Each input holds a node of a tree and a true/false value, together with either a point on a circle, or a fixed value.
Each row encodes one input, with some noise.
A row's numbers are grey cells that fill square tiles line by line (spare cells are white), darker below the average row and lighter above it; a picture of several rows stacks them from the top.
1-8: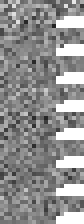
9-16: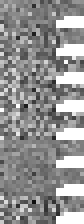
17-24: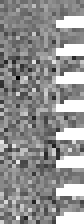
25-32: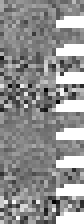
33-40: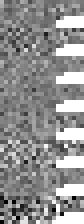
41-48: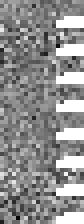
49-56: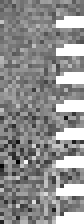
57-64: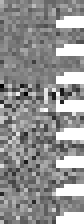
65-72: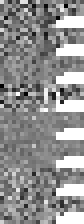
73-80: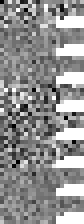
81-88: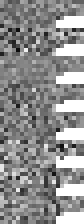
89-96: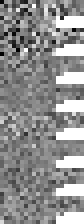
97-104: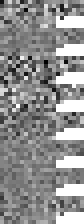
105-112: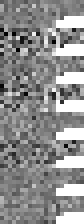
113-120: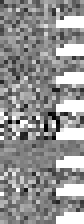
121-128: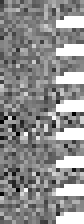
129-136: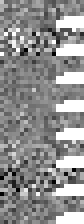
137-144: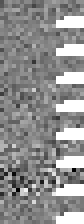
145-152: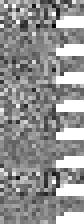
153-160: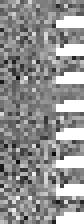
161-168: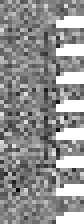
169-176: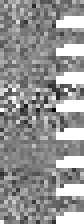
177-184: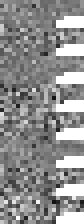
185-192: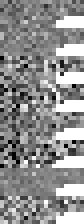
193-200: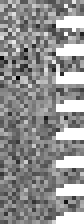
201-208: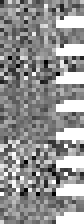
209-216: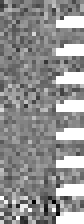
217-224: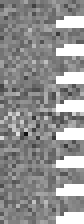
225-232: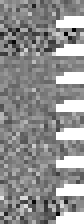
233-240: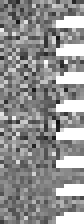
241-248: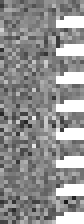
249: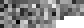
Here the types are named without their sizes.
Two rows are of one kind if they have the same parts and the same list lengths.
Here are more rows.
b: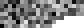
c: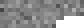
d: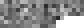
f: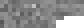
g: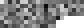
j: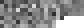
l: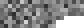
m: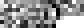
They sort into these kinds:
b, f, j, m
c, d, g, l

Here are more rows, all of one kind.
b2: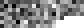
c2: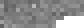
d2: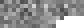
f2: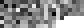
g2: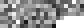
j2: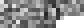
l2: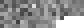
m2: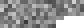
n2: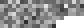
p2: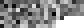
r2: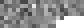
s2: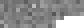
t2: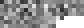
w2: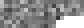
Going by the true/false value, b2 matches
d2, l2, r2 and t2.
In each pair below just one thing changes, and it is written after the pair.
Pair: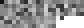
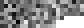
the place on the circle
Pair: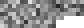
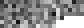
the place on the circle
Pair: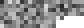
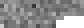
the node of the tree
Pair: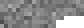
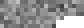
the node of the tree
